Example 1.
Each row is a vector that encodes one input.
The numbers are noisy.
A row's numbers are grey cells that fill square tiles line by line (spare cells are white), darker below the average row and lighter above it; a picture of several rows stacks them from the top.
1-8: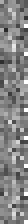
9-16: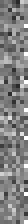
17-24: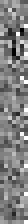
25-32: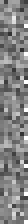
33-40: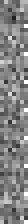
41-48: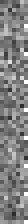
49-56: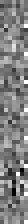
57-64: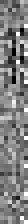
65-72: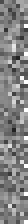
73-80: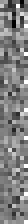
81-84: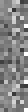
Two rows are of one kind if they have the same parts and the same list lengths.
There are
2 kinds of row.
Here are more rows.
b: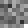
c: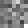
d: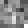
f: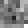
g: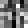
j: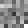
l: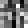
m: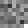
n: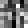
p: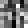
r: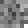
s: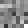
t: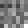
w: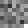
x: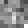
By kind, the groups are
b, c, d, f, j, m, r, s, t, w, x
g, l, n, p

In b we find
four true/false values.
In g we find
a fixed value.
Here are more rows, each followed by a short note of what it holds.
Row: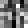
a fixed value
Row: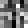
a fixed value
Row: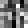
a fixed value
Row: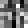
a fixed value
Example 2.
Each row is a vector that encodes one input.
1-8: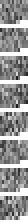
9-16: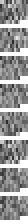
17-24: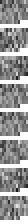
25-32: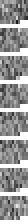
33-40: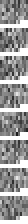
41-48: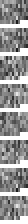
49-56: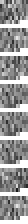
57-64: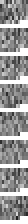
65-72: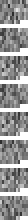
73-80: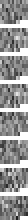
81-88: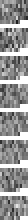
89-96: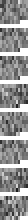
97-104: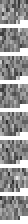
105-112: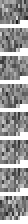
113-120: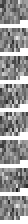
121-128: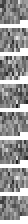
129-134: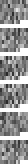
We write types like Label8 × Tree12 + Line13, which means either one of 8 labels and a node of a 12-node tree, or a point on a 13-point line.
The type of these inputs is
Label7.
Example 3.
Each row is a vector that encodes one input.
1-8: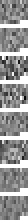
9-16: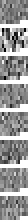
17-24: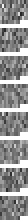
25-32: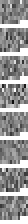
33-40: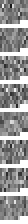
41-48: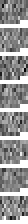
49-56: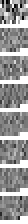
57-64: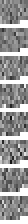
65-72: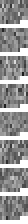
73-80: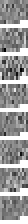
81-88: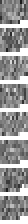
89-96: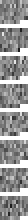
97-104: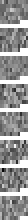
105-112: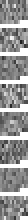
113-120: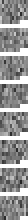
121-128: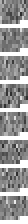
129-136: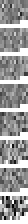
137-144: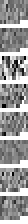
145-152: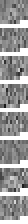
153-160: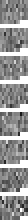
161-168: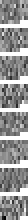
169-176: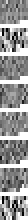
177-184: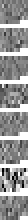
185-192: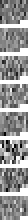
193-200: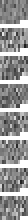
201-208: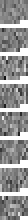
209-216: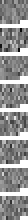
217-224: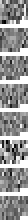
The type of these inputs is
Tree19 + Unit.
